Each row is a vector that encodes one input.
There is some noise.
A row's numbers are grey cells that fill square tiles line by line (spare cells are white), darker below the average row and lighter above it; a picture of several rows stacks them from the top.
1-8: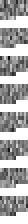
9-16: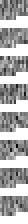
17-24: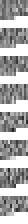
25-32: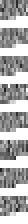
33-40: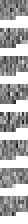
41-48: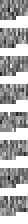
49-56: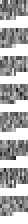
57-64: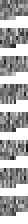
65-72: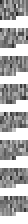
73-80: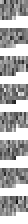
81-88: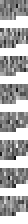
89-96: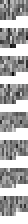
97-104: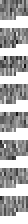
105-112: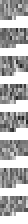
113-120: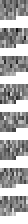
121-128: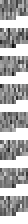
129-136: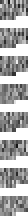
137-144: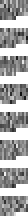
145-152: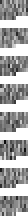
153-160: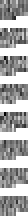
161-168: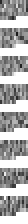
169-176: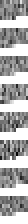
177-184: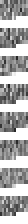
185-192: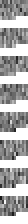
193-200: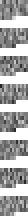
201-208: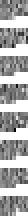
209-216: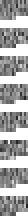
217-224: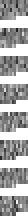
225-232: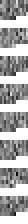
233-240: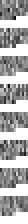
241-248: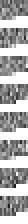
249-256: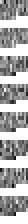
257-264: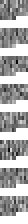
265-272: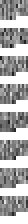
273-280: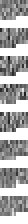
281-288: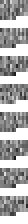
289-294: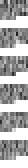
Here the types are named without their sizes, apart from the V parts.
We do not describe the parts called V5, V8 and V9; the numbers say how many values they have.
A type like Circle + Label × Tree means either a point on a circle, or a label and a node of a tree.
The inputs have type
Bool × (Line + V9) + (Tree + V8) × V5.
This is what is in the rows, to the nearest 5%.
About 45% of them hold a true/false value, together with either a point on a line, or a value of V9. The rest hold a value of V5, together with either a node of a tree, or a value of V8.
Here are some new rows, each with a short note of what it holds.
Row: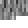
a value of V5 and a value of V8
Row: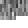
a value of V5 and a value of V8
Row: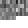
a node of a tree and a value of V5
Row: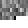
a true/false value and a value of V9
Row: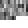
a true/false value and a value of V9
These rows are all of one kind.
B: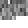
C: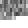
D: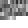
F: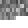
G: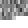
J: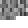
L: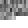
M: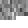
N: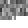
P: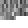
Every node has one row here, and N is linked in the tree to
B and M.
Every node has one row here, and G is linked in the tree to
C.
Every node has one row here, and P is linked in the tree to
D and J.
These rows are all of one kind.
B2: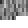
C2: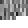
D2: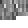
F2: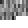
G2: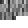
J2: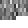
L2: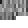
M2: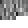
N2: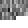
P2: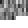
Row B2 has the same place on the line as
C2, F2, G2 and P2.
